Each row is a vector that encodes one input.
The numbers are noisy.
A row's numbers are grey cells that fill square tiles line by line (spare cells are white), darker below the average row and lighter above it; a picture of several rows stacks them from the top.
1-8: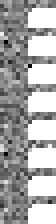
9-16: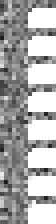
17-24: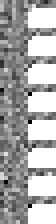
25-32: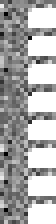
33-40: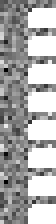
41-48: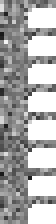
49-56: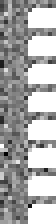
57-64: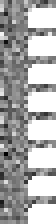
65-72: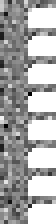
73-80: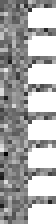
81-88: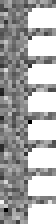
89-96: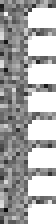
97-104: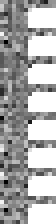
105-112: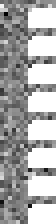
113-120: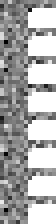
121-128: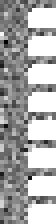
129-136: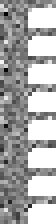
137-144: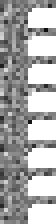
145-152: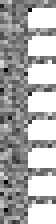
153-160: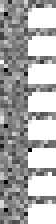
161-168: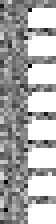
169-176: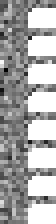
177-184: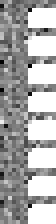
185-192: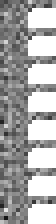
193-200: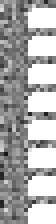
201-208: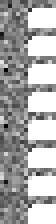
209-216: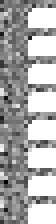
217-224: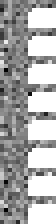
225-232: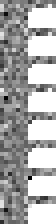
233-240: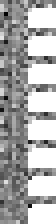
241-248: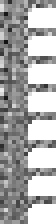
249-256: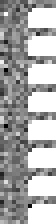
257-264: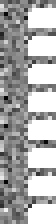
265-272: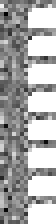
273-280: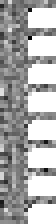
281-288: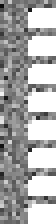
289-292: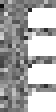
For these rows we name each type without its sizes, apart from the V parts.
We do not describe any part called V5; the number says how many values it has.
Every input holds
either a point on a line, or a true/false value and a value of V5.
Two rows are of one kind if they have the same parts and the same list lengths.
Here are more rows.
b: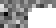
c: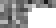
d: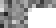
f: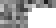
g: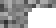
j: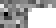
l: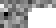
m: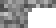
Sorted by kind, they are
b, c, d, f, j, l
g, m

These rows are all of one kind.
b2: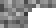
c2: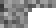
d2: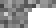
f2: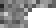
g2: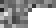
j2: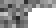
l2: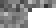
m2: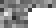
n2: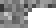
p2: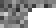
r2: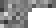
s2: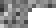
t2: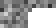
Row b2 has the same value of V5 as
c2, d2 and j2.
